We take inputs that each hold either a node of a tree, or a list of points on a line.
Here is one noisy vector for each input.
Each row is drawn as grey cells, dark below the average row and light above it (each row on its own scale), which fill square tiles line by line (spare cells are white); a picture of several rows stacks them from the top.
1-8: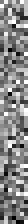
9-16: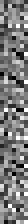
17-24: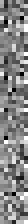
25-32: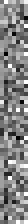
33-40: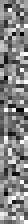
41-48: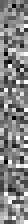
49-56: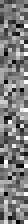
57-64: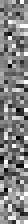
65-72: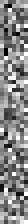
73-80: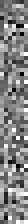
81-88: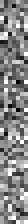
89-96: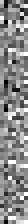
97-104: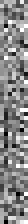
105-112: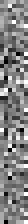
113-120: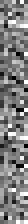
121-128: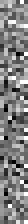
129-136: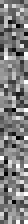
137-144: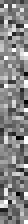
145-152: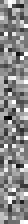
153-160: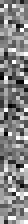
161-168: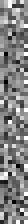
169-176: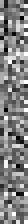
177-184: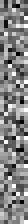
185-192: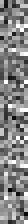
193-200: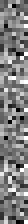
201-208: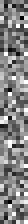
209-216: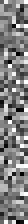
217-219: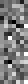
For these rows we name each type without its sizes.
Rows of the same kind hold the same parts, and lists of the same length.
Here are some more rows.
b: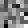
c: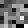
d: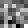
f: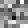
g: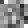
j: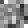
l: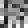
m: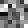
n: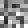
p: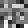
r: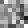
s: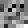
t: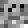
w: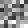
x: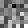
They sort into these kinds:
b, f, l, n, s, t, w, x
c, d, p
g, j, r
m

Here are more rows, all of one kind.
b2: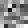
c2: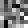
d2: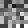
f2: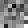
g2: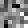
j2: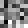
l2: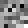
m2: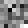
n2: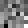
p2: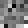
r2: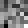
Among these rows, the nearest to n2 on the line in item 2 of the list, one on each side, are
d2 and l2.
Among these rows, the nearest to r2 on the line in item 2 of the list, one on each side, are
d2 and j2.
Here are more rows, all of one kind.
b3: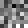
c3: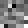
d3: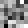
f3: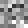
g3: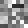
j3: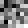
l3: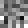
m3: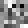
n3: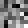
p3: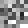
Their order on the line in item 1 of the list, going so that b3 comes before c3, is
b3, l3, j3, n3, c3, m3, g3, f3, p3, d3.
